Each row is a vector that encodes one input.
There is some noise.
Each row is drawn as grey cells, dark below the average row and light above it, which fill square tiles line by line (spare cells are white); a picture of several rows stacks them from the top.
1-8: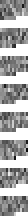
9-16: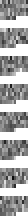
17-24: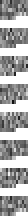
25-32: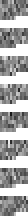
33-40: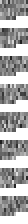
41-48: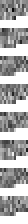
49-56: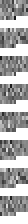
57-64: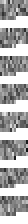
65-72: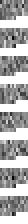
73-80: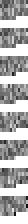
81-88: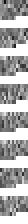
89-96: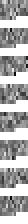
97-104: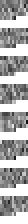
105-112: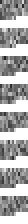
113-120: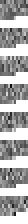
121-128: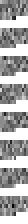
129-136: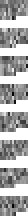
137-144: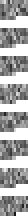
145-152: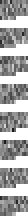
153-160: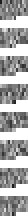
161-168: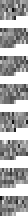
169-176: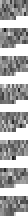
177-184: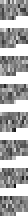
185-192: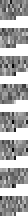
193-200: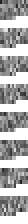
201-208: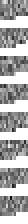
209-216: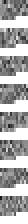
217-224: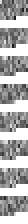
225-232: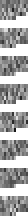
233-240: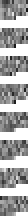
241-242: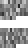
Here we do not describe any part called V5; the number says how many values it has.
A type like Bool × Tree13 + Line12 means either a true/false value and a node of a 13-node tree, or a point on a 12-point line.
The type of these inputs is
Bool × Circle9 + Circle6 + Label9 × V5.
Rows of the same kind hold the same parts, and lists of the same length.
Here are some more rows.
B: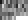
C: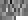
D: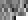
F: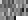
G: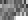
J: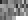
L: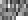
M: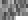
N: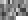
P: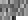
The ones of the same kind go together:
B, C, G, J, L, M
D, F, P
N

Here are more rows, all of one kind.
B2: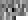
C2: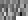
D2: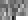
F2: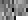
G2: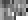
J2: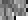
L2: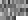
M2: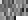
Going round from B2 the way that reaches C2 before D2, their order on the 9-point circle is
B2, F2, J2, G2, C2, D2, L2, M2.
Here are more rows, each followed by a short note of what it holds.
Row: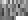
a point on a 6-point circle
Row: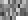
a point on a 6-point circle
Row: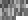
a point on a 9-point circle and a true/false value
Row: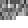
one of 9 labels and a value of V5
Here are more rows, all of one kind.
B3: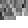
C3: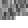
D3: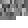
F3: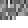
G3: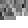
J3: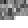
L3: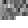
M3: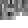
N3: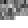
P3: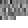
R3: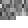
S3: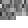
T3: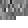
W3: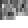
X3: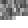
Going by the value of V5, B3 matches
D3, G3, R3 and S3.
